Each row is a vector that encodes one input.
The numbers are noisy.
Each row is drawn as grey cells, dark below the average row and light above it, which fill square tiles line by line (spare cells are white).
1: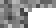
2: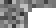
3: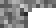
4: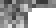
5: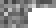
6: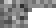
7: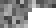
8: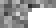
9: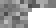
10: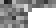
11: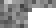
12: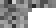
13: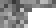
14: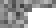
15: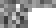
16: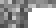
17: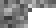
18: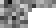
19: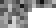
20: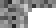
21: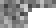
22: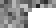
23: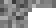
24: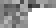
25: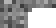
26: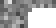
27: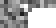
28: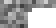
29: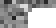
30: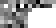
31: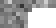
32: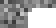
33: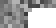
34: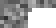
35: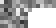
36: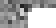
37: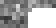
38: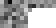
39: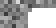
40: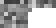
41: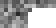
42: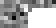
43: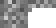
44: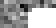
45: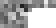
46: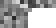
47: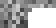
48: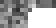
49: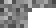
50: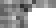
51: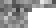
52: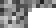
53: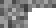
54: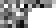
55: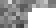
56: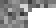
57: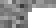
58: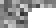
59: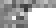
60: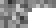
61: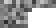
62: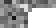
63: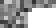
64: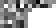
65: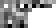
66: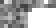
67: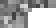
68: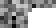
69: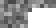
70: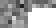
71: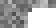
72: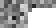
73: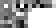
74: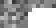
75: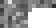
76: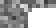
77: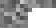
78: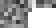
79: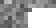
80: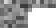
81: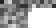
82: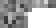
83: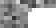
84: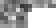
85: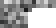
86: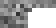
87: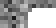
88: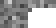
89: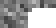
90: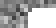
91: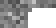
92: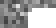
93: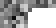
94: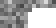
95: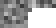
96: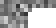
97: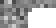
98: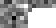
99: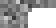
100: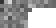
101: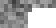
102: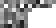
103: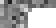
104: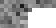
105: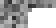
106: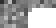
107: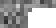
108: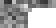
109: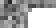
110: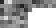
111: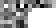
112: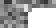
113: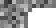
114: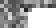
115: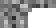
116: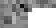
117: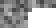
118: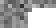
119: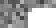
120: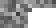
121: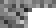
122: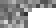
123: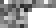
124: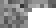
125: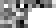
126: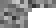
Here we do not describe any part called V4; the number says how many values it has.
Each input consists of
a list of up to two items, each a true/false value and a value of V4.
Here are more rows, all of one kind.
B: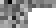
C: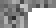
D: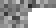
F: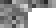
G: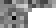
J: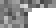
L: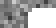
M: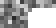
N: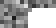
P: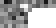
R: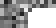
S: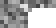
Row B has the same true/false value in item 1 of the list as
F, G, P and R.
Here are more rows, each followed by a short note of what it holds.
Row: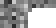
a list of one item
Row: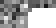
a list of one item
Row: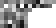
the empty list
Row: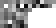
the empty list
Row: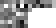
the empty list
